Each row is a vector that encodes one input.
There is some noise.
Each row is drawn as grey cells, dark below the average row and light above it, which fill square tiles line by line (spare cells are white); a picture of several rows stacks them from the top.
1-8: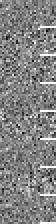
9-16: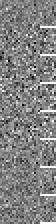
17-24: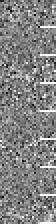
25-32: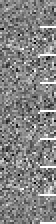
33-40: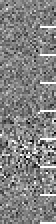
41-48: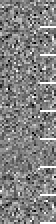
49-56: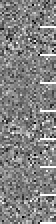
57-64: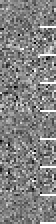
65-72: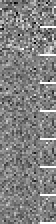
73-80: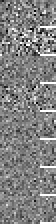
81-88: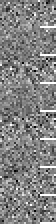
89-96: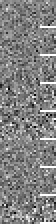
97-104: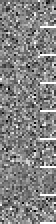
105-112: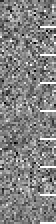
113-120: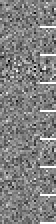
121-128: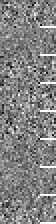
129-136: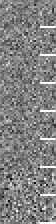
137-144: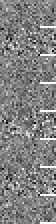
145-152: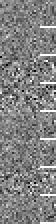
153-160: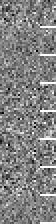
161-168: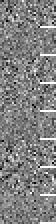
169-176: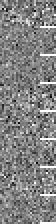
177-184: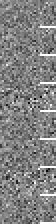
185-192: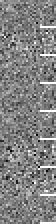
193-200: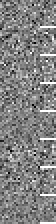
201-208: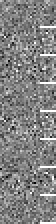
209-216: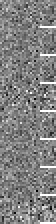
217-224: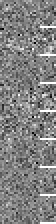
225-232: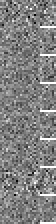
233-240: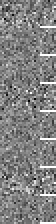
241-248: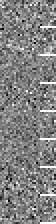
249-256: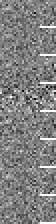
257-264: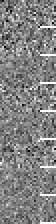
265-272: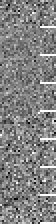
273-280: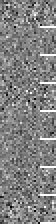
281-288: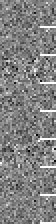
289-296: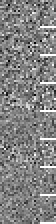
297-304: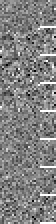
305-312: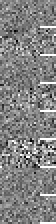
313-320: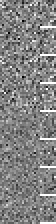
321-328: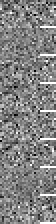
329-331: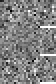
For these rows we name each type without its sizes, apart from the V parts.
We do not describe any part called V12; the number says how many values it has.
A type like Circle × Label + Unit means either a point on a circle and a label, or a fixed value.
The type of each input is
Circle + Tree × V12 + Unit.
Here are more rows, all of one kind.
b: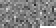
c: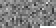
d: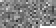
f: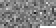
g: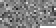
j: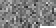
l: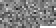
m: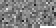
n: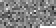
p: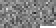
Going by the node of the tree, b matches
d, f, m and n.
